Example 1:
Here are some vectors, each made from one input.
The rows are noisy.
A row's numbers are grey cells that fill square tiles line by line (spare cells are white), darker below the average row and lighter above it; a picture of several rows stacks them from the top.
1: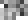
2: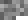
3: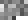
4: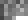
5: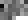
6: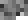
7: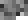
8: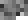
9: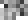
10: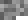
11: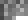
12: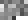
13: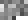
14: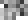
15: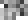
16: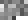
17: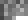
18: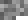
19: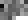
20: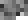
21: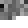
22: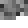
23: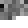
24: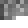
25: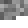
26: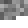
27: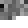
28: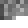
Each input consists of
a point on a 6-point line.
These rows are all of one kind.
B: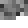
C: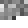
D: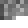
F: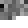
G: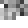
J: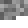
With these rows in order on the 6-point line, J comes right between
C and D.
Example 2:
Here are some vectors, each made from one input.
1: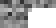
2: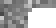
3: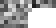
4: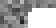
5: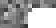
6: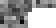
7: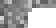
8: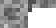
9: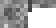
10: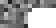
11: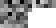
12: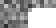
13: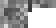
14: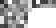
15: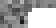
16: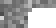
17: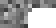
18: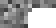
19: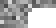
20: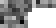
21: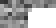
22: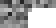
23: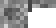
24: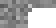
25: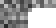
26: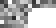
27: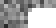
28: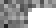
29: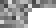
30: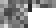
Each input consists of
one of 7 labels.
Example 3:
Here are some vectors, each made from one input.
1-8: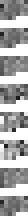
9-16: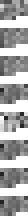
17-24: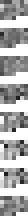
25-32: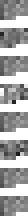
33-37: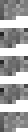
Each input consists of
a point on a 6-point line.
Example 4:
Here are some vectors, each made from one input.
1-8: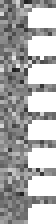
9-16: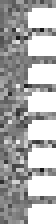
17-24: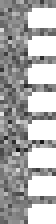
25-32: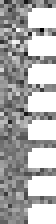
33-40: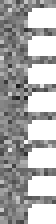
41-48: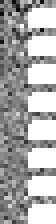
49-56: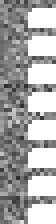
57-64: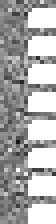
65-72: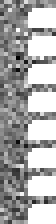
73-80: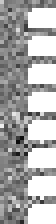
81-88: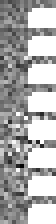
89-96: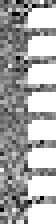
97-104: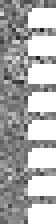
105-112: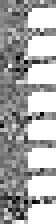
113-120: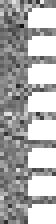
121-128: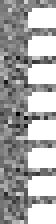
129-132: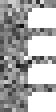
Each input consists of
a point on an 8-point line.
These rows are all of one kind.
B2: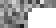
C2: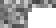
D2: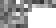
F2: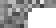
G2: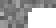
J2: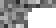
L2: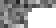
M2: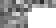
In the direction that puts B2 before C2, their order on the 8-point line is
F2, B2, C2, G2, D2, M2, L2, J2.
